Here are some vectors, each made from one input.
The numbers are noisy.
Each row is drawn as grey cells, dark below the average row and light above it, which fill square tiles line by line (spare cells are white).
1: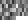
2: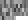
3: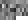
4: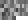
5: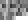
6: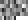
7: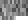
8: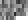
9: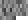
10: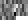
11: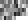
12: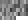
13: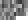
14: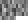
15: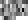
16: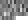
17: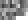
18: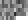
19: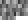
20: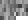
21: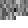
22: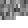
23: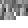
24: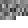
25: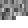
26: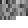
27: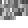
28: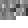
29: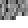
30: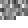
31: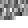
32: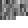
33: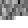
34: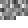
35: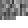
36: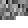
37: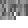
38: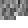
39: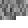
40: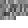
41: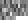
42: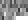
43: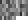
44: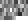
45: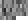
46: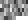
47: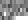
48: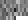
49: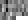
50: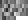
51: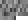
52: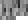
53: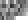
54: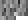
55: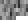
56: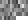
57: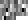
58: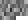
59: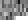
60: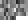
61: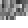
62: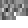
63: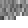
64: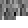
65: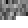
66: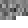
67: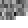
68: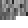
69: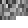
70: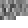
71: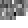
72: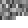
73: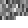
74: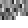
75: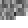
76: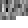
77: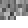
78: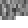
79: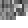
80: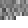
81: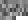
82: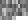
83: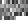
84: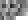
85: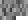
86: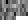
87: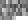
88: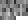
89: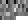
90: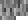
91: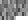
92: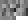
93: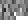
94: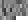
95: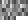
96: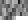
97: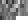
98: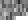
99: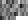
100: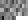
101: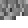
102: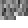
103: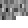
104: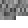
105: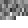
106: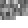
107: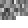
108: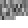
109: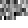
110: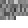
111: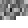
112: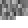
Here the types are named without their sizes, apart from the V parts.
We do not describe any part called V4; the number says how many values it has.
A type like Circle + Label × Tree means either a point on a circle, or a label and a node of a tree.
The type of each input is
(Bool × Bool × Bool × Bool + Line) × V4.
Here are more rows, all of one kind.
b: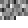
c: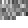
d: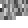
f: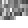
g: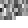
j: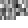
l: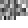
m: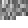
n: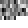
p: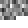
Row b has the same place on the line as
d, g and p.
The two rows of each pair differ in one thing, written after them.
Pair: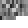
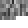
one of the four true/false values
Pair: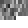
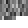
the value of V4
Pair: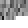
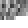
one of the four true/false values
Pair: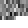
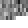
the value of V4
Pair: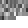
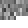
the value of V4
